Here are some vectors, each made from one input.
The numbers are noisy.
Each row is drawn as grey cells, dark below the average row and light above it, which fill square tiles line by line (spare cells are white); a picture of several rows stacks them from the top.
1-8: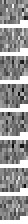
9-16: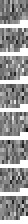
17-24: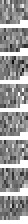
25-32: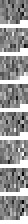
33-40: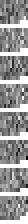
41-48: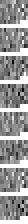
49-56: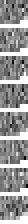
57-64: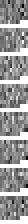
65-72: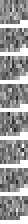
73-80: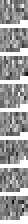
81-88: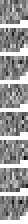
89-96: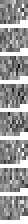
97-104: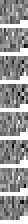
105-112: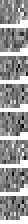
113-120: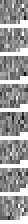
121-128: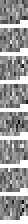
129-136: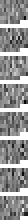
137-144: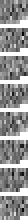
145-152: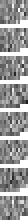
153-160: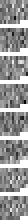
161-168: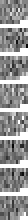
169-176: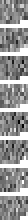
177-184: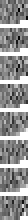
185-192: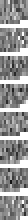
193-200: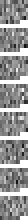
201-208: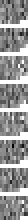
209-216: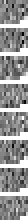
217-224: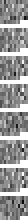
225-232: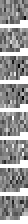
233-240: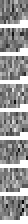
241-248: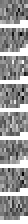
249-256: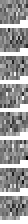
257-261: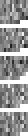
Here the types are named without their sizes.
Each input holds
a node of each of two trees and four true/false values.
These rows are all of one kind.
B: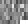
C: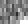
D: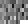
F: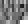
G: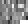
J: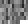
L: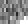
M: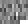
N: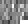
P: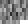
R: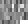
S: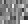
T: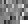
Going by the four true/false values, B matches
G, N and R.
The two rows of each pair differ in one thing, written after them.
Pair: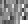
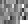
the node of one of the two trees
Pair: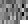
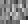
one of the four true/false values
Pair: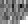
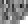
the node of one of the two trees
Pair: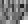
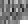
one of the four true/false values
